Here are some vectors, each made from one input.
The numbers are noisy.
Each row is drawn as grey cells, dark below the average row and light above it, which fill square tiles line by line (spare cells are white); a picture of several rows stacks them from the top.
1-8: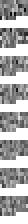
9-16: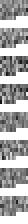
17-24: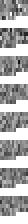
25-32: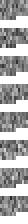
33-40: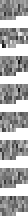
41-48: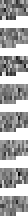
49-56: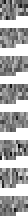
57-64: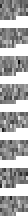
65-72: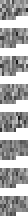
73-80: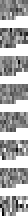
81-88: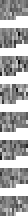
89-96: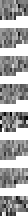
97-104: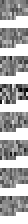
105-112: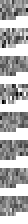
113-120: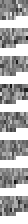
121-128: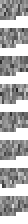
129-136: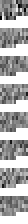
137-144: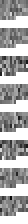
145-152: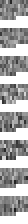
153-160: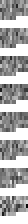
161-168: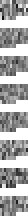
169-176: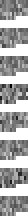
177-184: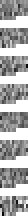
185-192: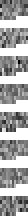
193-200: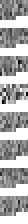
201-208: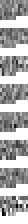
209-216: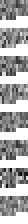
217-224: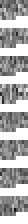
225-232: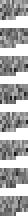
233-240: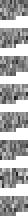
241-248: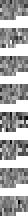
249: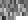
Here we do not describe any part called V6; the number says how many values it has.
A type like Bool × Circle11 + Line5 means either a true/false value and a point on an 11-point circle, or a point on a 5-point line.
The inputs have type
Line5 × Line5 × Line5 × Line5 × Line5 + Line9 + (Tree10 + Unit) × V6.
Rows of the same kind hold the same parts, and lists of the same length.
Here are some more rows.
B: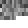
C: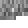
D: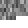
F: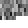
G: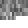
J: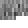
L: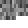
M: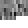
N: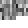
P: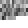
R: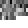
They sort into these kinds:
B, L, R
C, F, J, M, P
D, N
G

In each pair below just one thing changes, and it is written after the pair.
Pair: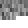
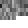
the value of V6
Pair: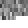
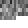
the node of the tree
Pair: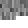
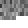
the node of the tree
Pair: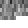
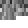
the value of V6
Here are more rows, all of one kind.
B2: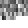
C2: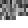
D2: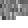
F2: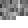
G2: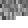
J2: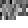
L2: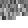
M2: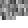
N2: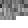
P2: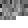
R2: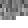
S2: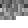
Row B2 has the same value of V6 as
G2, L2, P2 and S2.
